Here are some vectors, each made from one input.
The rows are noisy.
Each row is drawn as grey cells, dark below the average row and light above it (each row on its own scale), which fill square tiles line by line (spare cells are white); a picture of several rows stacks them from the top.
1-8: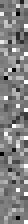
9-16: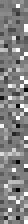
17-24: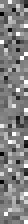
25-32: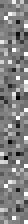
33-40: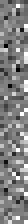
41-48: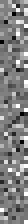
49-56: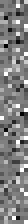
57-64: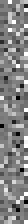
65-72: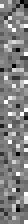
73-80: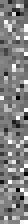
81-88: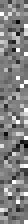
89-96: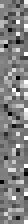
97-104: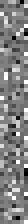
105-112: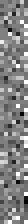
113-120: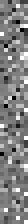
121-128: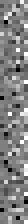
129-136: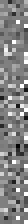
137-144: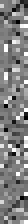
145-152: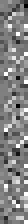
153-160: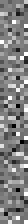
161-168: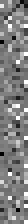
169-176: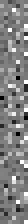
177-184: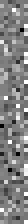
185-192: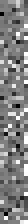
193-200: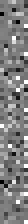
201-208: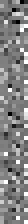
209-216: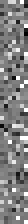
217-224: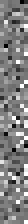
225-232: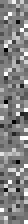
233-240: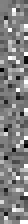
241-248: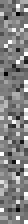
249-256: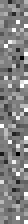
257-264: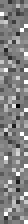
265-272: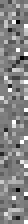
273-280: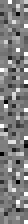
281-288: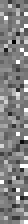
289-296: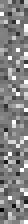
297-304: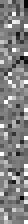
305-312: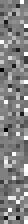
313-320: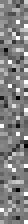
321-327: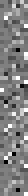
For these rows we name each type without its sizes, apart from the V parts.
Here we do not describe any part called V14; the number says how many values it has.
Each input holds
a node of a tree, together with either a node of a tree, or a value of V14.
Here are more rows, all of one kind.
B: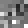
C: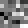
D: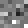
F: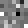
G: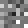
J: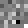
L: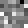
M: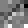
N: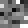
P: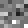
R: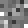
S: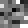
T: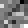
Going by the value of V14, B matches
D, N, P and S.
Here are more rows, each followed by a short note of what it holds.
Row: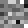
a node of each of two trees
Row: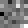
a node of a tree and a value of V14
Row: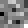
a node of each of two trees
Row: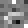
a node of each of two trees
